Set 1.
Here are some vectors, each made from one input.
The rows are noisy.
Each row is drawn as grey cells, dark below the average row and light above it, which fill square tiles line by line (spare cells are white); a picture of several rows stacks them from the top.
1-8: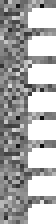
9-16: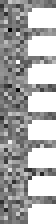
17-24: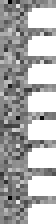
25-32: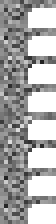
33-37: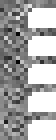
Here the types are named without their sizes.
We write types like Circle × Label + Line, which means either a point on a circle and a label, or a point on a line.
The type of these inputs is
Label + Line × Line.
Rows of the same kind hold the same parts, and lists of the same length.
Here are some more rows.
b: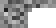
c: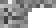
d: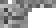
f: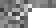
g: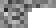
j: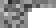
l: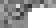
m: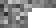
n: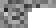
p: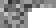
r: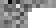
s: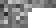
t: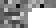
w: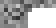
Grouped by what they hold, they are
b, c, d, g, j, l, n, p, r, w
f, m, s, t

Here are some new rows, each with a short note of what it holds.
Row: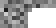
a point on each of two lines
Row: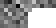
a label
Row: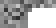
a point on each of two lines
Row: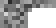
a point on each of two lines
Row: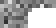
a point on each of two lines
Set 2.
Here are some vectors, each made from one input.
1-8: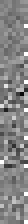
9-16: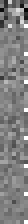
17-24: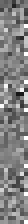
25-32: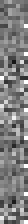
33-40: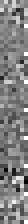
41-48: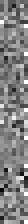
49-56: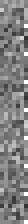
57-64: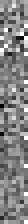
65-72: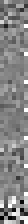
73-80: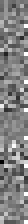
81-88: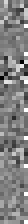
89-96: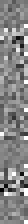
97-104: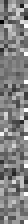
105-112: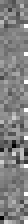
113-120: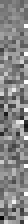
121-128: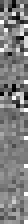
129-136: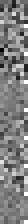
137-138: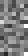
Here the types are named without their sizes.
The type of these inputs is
Bool × Label + Unit.
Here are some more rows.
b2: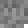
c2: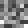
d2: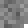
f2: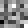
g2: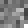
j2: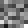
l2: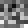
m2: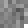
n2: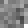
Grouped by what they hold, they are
b2, c2, d2, f2, g2, l2, m2, n2
j2

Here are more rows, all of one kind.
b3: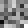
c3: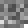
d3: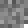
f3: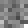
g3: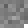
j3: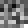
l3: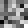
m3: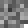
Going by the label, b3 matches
c3 and j3.
